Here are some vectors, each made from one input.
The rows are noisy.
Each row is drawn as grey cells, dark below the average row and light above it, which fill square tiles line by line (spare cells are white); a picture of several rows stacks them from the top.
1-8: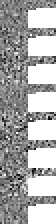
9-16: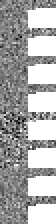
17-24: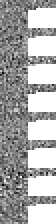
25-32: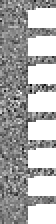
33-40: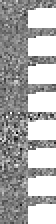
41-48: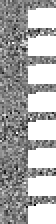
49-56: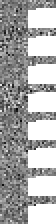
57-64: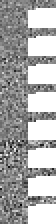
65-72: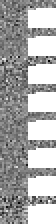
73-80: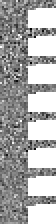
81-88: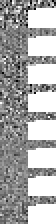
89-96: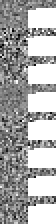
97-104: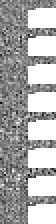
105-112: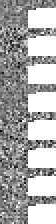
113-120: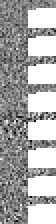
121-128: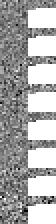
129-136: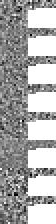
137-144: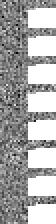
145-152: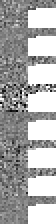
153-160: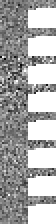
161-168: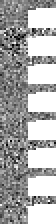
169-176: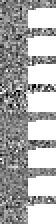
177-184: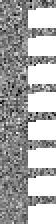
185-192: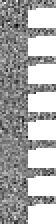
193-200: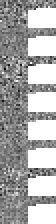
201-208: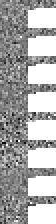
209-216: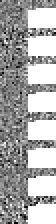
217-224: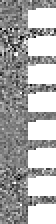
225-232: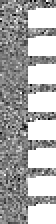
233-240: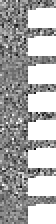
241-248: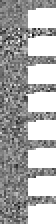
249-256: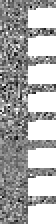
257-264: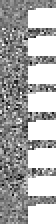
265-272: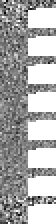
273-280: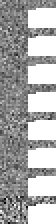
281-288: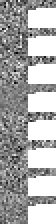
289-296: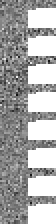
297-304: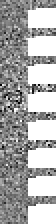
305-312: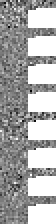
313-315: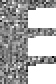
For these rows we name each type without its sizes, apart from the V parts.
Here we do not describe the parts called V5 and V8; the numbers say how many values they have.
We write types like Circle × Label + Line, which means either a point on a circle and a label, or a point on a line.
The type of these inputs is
Bool × Label × (Tree + Unit) × V5 × V8.
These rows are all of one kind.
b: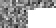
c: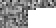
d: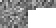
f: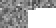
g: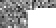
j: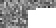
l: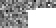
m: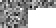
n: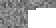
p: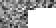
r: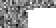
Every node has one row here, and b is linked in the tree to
d, f and m.
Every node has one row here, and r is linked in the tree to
n and p.
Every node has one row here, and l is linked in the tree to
g.
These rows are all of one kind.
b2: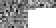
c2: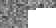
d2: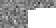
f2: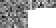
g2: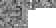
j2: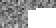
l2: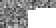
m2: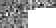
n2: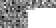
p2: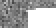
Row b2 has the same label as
d2, g2, l2 and p2.
